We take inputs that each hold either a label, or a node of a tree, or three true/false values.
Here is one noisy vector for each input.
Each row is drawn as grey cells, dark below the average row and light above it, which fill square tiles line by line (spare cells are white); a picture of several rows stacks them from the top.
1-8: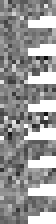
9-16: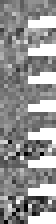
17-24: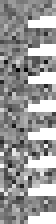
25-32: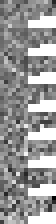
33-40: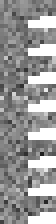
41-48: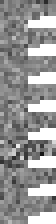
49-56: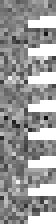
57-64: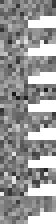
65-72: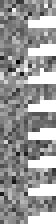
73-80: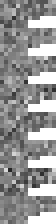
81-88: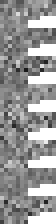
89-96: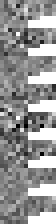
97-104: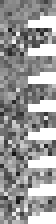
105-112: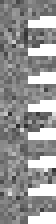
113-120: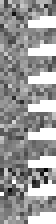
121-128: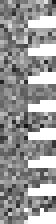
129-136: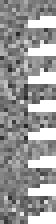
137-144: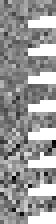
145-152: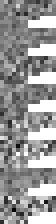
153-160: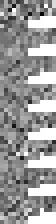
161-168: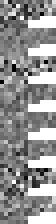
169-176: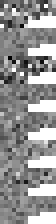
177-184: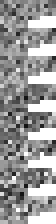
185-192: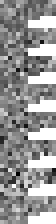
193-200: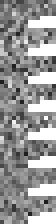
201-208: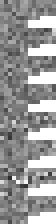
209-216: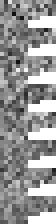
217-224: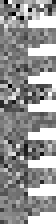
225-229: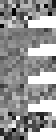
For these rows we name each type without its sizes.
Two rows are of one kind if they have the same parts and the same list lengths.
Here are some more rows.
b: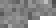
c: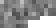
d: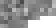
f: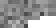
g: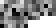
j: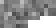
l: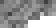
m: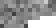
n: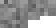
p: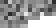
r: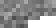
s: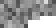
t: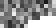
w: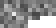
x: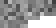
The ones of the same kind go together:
b, f, m, s, w
c, g, j, n, p, r, x
d, l, t

